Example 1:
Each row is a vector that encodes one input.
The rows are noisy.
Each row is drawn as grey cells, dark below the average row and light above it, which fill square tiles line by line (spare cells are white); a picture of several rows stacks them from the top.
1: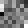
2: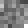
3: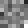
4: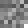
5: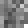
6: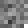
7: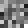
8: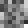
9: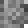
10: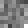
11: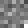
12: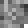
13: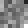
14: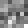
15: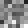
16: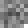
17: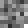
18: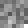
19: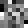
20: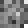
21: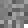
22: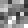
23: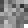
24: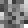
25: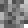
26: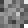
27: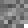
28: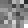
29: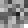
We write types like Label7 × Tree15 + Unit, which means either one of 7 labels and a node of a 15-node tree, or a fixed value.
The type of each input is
Circle5.
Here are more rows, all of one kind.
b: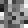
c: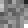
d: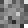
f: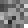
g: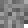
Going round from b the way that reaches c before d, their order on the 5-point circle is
b, c, f, d, g.
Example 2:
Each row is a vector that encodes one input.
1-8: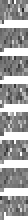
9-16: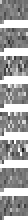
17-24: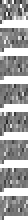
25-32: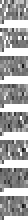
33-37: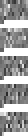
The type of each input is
Line6.
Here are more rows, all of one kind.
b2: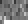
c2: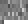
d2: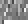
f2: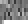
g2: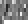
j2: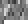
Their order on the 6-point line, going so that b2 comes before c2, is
b2, c2, g2, f2, d2, j2.
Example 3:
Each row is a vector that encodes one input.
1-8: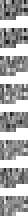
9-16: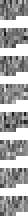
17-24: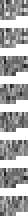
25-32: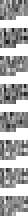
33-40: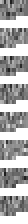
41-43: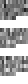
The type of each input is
Bool × Bool × Bool.
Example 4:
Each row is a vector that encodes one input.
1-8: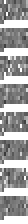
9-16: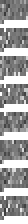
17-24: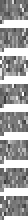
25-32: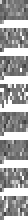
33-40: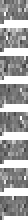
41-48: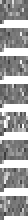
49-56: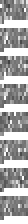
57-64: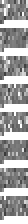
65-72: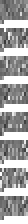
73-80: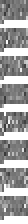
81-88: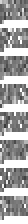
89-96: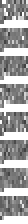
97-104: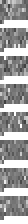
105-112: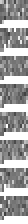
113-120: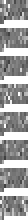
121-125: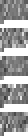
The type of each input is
Circle15.
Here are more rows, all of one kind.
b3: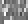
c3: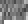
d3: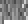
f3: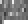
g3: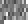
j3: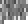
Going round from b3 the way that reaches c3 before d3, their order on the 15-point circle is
b3, g3, j3, c3, d3, f3.
